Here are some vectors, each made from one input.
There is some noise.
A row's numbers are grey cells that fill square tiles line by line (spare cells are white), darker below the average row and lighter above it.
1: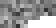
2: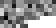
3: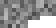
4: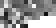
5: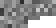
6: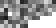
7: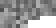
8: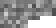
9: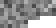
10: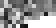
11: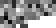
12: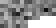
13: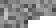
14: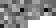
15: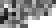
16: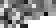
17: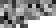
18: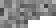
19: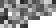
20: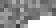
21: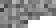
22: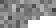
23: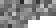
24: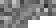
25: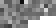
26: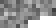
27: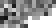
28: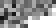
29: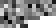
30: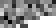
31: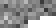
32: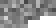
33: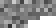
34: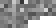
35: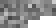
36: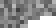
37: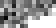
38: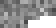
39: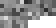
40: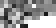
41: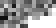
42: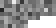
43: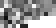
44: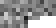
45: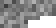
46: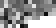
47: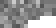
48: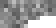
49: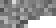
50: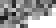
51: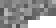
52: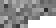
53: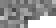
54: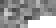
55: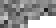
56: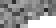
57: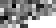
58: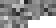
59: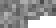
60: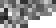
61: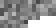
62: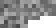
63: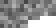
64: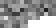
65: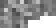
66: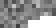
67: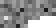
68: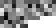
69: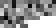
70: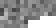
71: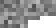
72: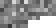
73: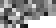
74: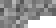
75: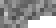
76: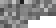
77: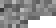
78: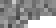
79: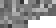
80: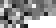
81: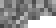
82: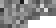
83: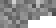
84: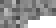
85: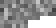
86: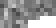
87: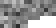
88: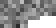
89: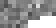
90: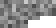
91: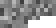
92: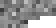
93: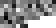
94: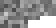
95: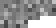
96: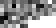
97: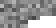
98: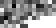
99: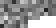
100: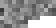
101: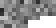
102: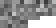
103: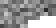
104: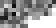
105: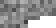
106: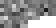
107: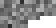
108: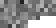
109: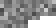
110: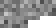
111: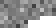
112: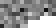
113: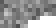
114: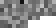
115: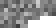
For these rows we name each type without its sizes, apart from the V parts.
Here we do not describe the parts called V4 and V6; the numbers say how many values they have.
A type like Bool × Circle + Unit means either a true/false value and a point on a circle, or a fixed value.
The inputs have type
Label + Line × (Line + V6) × V4.
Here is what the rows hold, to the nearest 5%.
About 25% of them hold a label. The rest hold a point on a line and a value of V4, together with either a point on a line, or a value of V6.
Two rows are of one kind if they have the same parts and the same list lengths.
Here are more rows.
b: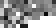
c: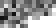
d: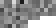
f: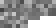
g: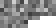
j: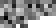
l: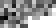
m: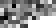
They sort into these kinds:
b, c, j, l, m
d
f, g

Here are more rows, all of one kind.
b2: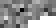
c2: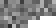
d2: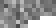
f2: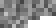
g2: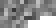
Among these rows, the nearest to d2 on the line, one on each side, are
b2 and g2.
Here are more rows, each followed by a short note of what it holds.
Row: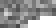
a point on a line, a value of V4 and a value of V6
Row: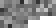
a point on each of two lines and a value of V4
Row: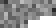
a point on each of two lines and a value of V4
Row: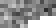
a point on a line, a value of V4 and a value of V6
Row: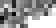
a label
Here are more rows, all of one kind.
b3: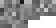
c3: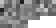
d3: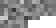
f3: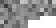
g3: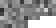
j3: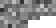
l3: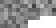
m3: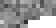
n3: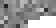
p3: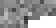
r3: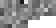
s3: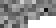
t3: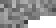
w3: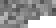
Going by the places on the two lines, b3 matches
c3, g3 and j3.
